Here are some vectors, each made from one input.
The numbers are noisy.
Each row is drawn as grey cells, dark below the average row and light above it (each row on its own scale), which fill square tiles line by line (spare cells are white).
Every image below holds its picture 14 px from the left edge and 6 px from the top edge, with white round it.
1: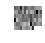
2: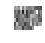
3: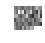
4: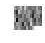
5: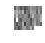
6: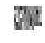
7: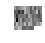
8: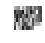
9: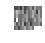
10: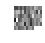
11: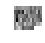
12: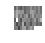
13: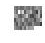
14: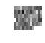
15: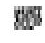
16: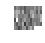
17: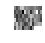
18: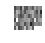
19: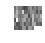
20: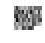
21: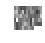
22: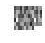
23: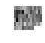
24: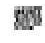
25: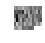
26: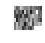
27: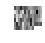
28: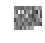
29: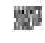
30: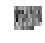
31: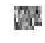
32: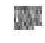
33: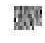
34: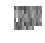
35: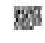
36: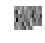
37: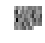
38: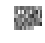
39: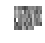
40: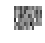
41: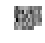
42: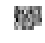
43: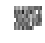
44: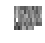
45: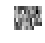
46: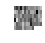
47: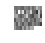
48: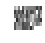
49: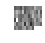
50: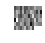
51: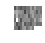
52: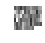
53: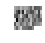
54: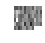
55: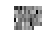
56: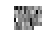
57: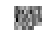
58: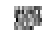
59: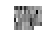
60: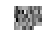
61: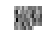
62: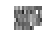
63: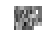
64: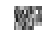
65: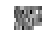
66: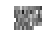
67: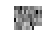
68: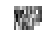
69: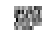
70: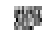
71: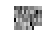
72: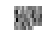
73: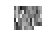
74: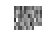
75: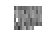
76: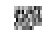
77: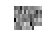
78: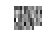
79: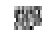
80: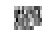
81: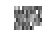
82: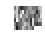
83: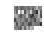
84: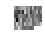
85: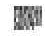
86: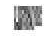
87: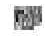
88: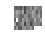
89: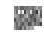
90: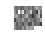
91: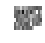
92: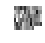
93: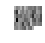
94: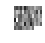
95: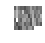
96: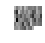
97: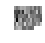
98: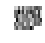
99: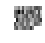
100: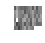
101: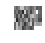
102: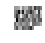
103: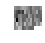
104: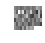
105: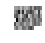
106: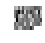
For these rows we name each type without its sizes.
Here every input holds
a true/false value, together with a list of points on a line.
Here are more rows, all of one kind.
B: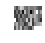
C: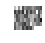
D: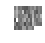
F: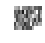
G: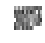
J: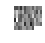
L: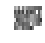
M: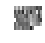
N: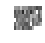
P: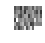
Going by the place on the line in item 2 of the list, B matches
G, N and P.
